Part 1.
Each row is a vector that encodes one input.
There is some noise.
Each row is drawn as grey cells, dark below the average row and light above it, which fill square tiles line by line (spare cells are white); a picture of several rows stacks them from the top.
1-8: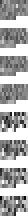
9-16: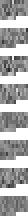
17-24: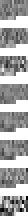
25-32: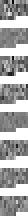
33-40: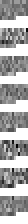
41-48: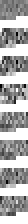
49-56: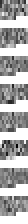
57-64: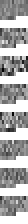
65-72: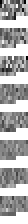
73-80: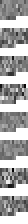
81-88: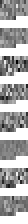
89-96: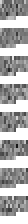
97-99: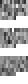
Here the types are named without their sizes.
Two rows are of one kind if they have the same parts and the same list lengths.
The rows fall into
2 kinds.
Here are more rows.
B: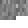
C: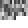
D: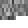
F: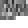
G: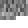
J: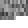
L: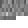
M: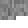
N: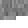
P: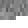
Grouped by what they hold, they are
B, C, D, F, G, L, M, N, P
J

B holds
a point on a circle and a true/false value.
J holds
a fixed value.
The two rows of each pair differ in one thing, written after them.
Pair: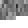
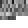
the true/false value
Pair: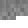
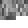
the place on the circle
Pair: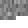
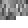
the true/false value
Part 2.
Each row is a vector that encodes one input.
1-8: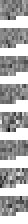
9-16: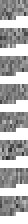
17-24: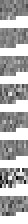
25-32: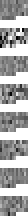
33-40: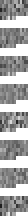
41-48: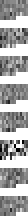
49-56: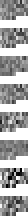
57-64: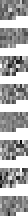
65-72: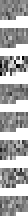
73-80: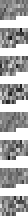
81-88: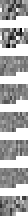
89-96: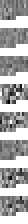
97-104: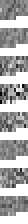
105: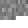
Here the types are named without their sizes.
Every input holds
a label and a true/false value.
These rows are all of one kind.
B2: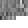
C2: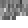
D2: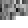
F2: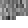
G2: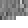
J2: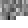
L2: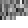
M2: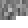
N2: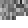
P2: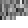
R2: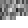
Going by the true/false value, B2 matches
G2, J2 and M2.
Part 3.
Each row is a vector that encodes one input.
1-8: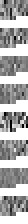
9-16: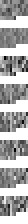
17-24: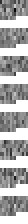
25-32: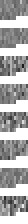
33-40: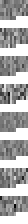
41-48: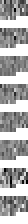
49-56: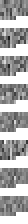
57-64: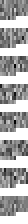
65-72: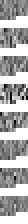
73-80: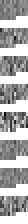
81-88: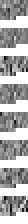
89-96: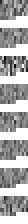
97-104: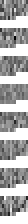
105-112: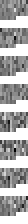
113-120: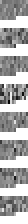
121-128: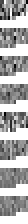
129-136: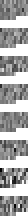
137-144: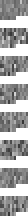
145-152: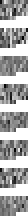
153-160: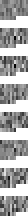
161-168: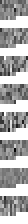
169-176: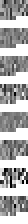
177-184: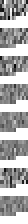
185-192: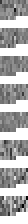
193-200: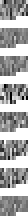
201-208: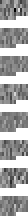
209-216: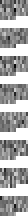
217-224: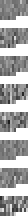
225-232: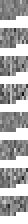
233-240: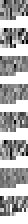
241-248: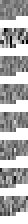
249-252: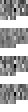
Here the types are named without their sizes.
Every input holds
a true/false value, together with either a fixed value, or a node of a tree.
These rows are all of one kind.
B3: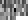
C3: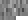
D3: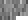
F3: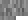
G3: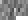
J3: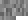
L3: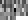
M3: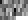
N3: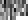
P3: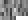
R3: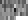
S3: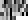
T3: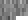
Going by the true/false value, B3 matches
L3, M3, N3 and R3.
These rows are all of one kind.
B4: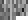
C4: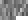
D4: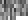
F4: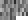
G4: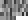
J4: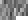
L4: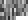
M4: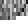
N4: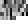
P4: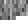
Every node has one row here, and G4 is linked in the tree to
F4 and P4.
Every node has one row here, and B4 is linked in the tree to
D4 and N4.
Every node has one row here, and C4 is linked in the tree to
J4 and N4.
